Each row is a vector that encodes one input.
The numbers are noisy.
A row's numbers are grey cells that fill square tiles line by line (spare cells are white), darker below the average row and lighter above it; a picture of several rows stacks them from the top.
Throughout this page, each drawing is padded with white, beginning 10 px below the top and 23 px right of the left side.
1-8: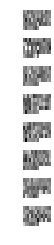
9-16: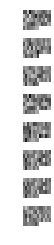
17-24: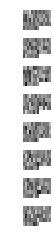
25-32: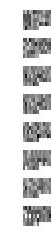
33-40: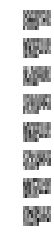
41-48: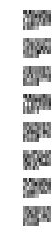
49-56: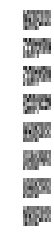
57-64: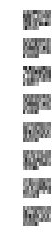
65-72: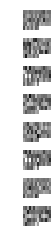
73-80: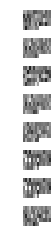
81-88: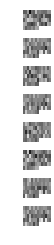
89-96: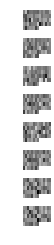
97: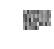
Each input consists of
a point on a 6-point line, together with a list of up to two points on an 8-point line.
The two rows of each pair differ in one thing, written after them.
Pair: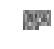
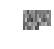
the place on the 8-point line in item 2 of the list
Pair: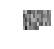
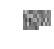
the place on the 6-point line
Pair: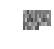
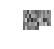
the place on the 8-point line in item 1 of the list
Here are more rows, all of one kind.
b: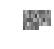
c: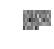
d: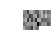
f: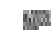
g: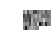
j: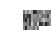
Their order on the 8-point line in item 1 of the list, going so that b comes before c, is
b, c, g, d, j, f.
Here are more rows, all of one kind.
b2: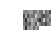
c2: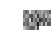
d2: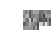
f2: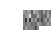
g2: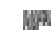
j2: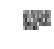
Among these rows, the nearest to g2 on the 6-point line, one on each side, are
d2 and f2.
